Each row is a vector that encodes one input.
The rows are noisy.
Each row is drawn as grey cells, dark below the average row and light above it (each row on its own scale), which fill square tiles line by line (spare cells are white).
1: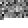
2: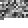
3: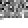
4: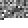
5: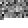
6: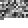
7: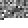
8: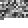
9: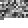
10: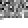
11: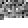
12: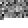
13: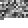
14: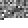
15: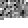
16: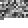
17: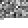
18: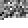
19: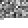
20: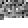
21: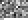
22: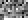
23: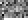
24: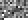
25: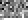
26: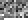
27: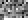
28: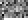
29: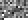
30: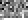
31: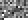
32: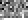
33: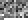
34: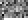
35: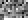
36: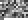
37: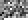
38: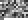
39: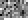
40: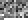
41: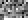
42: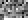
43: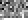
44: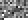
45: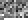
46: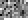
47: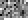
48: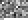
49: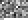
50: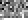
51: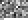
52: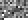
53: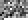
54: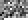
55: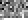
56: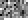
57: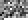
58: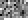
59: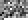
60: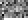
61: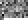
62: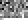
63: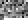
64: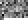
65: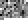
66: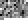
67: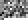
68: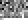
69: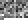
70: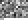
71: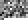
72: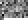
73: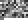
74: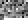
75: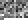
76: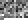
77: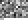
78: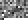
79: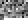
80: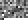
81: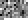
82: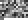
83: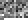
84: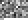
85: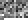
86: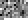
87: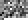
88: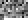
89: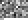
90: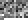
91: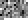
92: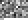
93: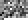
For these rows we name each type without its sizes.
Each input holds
a point on a circle.
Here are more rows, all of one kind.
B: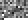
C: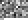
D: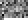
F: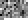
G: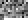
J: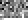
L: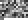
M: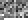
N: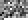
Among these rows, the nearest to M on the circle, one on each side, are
B and J.
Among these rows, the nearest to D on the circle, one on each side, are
G and L.
